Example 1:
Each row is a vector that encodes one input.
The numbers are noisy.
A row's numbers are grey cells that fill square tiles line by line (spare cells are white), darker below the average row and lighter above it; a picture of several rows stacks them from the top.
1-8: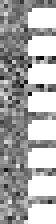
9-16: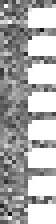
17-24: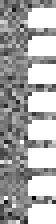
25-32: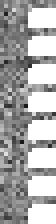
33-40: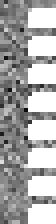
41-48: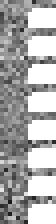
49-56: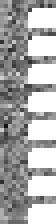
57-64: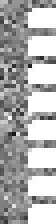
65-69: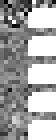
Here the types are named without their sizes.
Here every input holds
either a fixed value, or a node of a tree.
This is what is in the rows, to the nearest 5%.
About 15% of them hold a fixed value. The rest hold a node of a tree.
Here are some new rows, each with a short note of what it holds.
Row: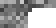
a fixed value
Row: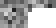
a node of a tree
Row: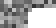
a fixed value
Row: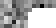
a node of a tree
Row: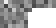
a fixed value
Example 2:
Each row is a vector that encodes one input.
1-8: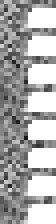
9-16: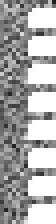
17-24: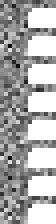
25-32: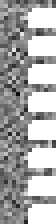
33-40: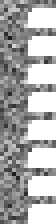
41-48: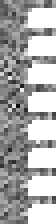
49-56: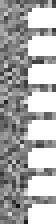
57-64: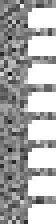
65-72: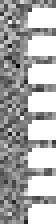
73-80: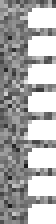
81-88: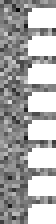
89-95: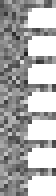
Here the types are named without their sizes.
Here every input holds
a point on a circle.
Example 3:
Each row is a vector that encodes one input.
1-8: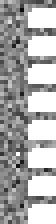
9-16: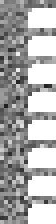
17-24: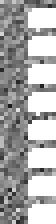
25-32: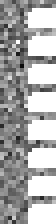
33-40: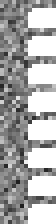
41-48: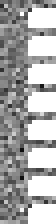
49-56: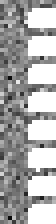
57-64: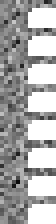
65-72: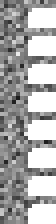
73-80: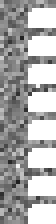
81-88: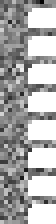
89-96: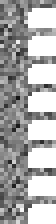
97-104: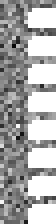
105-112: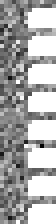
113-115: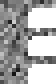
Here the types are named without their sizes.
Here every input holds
a node of a tree.
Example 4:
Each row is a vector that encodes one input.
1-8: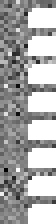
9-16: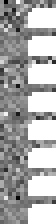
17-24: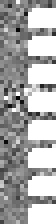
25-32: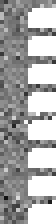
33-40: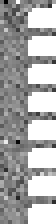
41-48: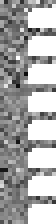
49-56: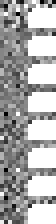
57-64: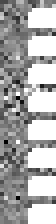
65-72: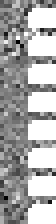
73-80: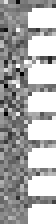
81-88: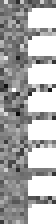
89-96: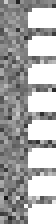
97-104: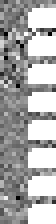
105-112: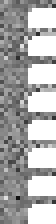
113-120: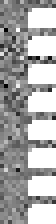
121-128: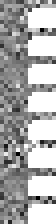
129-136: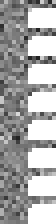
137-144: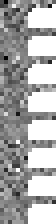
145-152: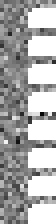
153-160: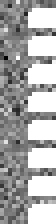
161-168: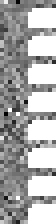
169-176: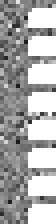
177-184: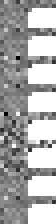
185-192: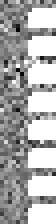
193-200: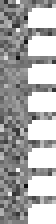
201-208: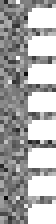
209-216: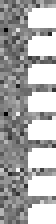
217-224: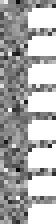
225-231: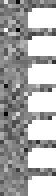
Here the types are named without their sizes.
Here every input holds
either a point on a circle, or a fixed value.
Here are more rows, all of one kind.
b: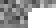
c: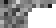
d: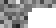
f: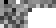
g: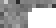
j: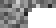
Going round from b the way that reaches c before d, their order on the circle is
b, g, j, c, f, d.
